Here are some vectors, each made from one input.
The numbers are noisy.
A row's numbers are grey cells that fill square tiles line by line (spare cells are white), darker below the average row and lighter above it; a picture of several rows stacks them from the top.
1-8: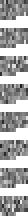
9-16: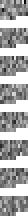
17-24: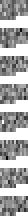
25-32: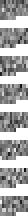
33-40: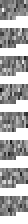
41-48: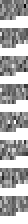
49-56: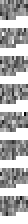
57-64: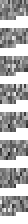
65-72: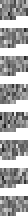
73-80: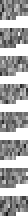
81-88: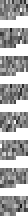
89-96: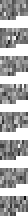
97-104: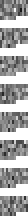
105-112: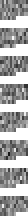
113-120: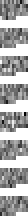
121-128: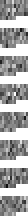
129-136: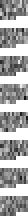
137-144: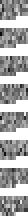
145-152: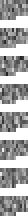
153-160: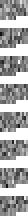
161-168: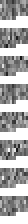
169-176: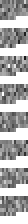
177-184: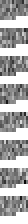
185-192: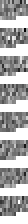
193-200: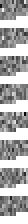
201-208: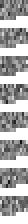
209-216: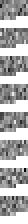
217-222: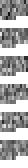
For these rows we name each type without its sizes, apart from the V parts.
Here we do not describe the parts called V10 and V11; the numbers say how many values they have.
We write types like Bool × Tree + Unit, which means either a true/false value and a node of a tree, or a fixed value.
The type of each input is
(Bool × Bool × Bool + V11) × Line + V10.
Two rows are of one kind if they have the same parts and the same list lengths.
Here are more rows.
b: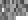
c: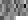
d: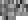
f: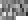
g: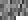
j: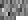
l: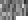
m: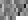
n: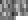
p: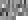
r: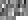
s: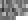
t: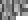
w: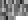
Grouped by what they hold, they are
b, c, g, j, m
d, p, r, w
f, l, n, s, t

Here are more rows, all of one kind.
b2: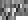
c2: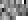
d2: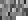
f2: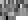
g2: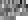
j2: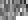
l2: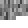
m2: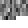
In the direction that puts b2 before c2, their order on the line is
m2, d2, b2, c2, l2, f2, g2, j2.
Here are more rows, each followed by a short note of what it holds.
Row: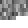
a value of V10
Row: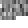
a value of V10
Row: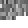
a value of V10
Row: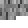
a point on a line and three true/false values
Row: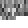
a point on a line and three true/false values
